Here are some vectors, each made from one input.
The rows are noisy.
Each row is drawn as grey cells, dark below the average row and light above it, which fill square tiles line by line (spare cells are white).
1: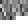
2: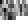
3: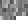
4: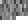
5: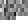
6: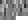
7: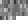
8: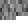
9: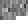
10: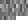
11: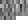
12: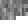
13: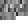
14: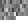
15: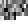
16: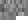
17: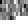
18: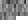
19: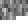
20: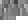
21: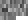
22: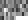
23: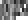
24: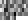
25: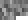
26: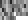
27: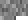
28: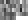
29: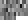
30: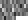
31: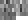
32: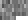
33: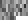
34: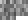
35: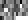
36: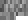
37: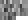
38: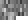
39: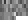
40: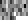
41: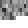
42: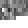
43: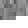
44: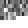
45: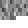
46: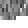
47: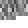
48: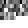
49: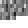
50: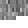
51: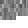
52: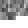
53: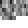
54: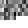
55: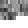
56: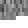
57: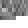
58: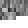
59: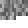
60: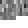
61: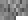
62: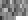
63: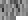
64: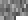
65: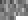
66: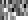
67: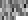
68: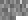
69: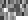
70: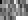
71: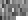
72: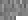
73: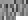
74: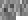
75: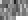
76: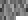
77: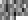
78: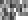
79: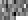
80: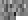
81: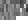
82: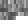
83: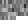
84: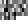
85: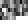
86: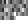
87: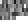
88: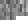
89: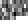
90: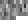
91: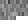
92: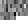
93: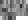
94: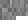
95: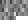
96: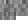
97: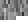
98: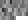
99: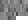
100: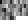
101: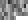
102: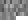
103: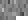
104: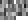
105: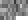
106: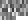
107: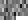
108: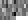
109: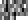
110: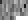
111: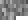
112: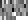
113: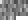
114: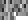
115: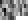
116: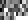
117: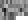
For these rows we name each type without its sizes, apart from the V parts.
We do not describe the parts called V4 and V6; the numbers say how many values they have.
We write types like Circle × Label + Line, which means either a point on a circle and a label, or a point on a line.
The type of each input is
Bool × V4 × V6 + Circle.
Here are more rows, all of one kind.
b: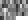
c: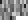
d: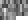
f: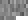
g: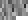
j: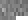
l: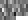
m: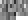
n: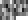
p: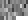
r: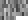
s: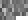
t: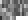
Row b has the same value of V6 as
r and s.
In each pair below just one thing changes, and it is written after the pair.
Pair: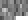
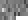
the value of V6
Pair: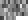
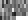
the true/false value
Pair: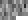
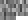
the value of V4
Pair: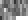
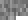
the value of V6
